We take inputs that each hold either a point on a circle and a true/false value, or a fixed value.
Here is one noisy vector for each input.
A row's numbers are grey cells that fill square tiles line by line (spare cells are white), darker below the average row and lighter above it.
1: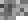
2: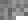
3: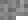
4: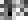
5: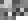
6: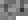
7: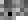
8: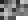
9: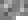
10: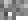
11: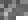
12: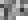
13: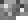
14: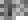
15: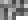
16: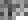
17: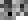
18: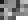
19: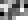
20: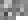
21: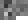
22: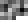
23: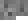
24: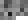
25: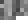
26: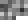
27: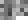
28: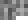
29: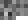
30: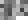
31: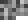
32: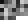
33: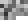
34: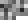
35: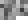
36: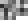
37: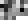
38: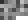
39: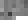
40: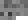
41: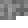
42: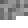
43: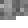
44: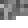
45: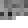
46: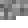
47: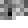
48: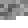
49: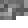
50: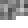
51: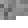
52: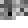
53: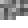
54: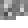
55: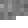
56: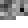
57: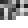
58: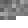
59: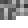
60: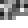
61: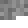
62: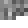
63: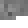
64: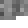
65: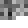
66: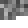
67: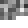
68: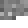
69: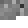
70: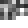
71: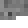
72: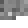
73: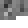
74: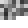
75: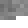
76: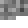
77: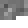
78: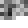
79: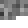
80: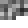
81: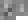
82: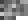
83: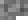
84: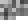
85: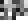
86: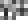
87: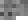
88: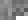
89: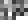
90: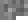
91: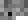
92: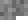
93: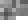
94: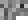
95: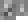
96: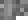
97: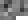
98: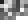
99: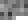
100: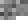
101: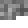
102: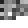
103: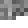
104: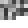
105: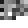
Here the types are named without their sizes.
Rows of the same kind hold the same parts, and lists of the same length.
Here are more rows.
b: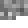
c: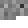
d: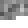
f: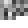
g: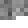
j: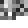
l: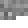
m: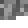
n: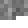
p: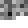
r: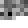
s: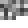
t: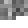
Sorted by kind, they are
b, d, f, g, l, m, n, r, s, t
c, j, p

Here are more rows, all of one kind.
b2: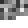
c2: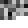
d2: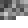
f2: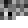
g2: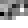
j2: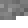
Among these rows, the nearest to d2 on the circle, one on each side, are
f2 and g2.
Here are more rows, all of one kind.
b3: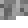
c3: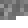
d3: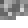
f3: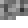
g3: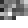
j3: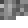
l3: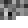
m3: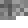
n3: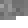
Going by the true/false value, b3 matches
d3, g3 and m3.
